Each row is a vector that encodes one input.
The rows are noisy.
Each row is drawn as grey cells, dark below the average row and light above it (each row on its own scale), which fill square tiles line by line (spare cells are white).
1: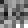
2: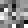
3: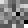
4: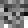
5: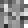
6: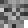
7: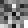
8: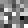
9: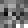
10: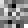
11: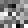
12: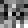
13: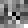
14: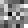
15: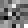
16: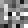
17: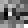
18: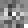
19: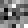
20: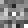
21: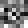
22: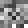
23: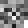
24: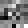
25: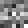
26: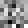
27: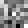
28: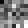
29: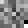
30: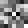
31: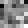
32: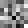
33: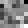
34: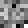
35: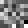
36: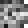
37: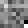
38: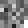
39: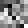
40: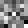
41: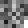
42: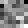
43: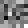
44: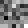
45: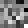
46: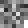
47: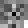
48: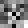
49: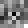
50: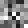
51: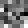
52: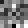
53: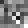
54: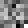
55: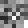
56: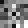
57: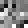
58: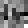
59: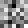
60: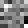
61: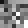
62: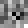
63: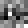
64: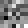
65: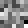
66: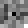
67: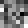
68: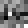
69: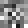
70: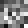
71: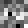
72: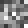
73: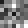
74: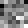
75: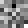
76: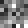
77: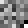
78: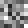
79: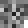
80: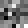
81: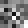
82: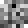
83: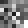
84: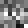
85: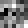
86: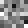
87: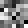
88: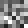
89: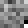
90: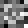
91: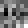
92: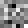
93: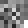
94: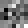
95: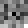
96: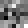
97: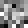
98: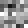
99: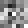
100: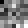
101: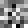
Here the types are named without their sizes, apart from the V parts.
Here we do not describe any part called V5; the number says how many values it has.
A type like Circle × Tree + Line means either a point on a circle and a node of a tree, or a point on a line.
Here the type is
List(Bool × V5).
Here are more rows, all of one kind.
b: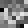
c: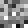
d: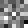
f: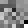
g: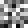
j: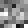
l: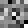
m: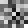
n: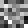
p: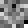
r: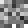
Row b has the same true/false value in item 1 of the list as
l and n.
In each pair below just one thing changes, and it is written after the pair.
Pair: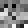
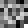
the true/false value in item 1 of the list
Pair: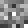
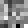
the true/false value in item 1 of the list
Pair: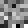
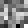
the true/false value in item 1 of the list
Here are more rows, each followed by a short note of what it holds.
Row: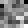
the empty list
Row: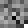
a list of two items
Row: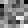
the empty list
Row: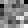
the empty list
